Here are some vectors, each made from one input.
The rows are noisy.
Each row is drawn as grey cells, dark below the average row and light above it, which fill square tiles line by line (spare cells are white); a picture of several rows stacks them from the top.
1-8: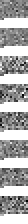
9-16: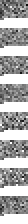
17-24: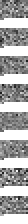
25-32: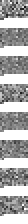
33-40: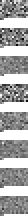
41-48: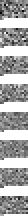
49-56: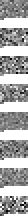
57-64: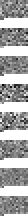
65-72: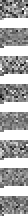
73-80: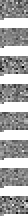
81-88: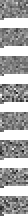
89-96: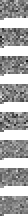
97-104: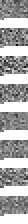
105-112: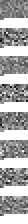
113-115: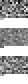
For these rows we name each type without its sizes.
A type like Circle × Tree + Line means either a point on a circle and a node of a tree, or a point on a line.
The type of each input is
List(Line).
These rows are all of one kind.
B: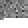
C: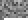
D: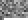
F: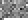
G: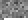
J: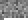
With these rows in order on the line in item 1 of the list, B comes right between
D and F.
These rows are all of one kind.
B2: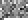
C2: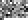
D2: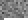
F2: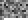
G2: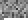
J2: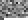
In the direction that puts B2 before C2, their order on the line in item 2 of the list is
F2, B2, G2, C2, J2, D2.
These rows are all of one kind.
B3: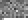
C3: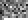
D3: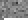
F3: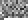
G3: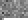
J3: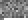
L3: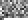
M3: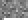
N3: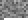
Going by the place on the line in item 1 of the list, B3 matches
C3 and G3.
